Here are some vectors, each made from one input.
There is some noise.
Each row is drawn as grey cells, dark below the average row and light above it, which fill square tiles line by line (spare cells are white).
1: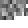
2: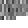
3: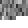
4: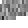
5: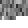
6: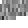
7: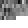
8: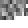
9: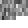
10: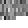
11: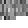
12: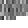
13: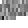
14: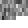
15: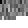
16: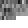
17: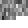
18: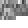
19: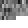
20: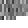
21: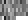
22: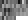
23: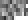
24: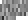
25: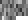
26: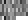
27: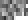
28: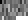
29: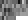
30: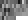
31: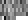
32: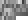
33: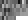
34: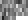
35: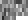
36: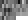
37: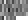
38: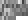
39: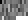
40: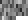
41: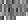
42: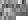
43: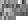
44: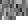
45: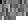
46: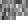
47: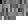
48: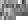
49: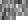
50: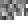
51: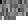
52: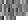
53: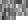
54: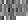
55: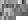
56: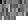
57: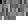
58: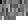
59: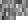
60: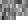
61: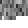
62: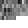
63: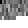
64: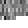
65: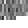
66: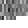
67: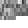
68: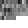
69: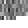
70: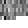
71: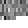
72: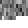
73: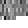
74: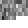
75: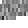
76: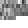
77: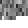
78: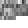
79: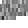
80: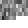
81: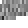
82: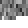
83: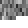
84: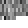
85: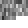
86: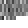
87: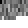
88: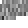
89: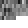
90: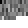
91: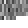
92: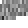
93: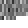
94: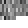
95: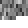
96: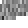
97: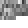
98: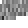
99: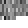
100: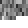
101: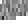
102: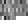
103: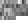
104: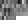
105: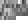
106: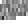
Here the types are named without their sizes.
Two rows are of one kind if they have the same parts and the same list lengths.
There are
2 kinds of row.
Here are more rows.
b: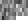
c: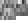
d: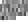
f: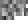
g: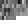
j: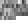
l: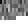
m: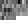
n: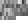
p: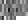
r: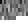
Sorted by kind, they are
b, c, d, g, j, l, m, n, p, r
f

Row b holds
three true/false values.
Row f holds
a fixed value.
